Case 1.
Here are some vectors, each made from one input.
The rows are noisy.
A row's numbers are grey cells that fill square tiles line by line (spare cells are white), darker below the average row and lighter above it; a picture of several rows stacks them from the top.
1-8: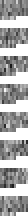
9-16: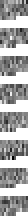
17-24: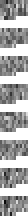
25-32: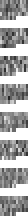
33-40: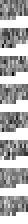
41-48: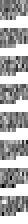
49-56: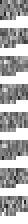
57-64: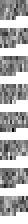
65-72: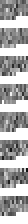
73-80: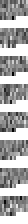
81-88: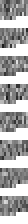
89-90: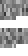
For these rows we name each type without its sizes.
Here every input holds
a label and a true/false value.
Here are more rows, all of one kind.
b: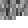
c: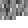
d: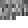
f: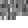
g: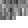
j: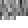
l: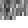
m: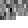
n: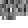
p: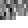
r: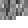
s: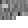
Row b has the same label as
c, l and r.
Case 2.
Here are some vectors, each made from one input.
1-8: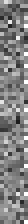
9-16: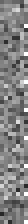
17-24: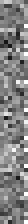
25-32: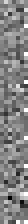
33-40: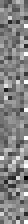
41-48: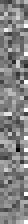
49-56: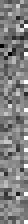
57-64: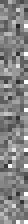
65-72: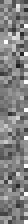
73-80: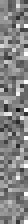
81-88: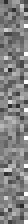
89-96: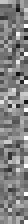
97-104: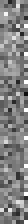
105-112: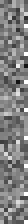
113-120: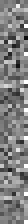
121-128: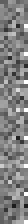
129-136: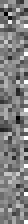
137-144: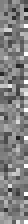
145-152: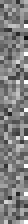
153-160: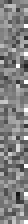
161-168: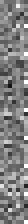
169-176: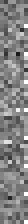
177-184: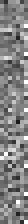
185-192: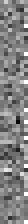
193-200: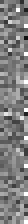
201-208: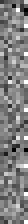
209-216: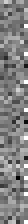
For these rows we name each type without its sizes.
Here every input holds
a point on a line, together with either a fixed value, or four true/false values.
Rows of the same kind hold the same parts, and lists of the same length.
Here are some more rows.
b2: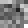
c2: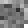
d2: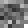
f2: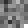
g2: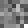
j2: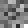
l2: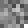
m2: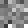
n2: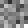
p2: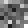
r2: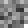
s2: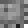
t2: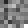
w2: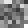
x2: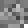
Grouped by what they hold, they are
b2, c2, d2, p2, r2, w2
f2, g2, j2, l2, m2, n2, s2, t2, x2

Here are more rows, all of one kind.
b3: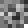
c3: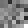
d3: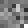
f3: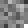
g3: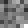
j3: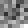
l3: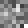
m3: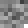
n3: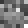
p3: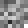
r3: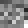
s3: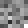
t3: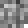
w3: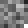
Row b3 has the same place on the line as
f3, j3, m3 and w3.
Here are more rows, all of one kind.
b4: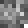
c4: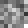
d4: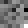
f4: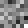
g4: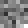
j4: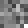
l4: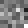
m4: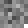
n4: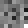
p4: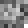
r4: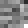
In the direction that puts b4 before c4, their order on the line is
g4, r4, d4, n4, l4, m4, j4, b4, f4, c4, p4.
